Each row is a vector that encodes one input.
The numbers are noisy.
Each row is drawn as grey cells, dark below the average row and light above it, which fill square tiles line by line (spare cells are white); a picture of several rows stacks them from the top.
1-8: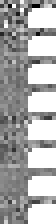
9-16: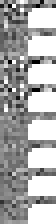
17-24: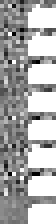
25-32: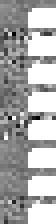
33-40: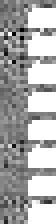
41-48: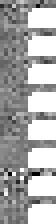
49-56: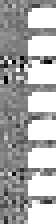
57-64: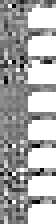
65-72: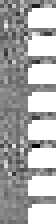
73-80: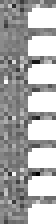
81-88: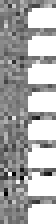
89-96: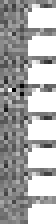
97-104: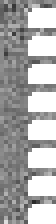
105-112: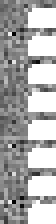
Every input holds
three true/false values.
